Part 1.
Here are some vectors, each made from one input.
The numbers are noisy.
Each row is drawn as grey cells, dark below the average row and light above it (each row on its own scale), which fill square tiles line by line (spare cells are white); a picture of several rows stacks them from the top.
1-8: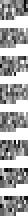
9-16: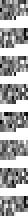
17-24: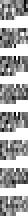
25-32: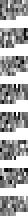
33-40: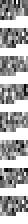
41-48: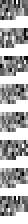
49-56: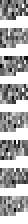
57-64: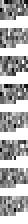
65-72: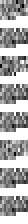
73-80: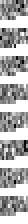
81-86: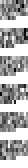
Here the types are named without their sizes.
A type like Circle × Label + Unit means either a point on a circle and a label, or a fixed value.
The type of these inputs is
Label.
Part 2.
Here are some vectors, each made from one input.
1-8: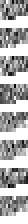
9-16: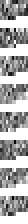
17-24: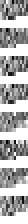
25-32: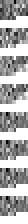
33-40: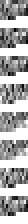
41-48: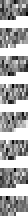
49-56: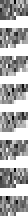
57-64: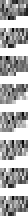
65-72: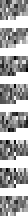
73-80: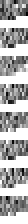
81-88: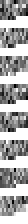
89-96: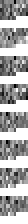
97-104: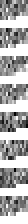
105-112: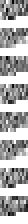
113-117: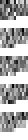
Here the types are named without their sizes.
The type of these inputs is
Circle.
